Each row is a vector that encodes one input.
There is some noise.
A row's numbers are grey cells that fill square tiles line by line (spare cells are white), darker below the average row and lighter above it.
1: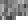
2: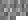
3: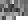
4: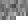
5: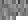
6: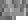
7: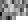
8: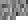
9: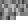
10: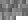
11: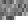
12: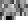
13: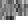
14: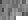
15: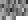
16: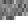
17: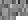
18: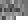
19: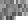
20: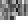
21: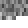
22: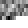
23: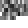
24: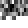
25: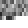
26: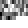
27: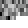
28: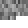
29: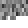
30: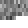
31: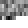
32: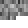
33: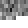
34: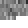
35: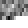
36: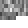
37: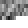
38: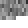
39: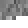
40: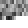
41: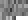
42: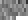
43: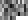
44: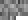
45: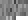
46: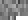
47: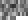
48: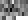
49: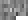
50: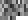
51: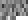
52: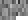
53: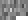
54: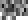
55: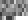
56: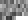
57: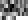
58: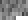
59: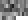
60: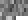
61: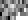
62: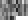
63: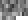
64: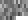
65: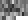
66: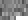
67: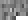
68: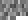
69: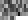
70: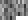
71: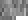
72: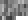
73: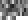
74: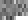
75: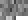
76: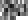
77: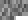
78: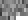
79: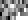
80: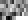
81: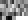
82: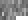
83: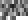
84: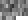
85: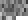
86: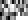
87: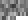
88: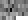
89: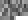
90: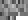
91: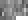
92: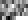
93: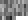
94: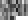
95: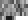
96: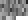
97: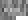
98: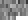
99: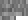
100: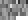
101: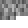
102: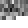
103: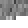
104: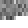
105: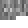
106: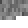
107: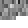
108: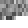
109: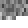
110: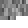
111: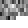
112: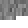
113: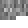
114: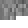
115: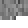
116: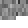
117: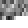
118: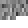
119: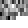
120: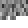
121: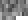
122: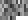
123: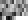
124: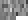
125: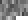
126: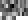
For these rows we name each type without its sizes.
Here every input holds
either a point on a circle, or a list of points on a line.
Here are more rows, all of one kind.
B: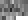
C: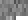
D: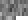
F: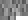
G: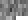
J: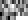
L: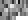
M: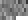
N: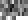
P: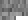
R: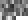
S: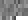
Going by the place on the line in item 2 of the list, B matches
C, D, F and M.
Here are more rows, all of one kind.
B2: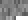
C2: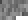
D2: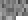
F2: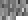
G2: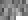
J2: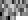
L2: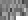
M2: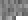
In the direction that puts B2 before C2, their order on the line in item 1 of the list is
F2, D2, M2, B2, C2, G2, J2, L2.
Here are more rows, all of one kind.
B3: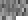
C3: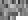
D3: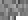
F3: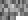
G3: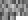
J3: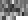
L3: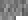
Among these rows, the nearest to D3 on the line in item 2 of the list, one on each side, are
C3 and G3.
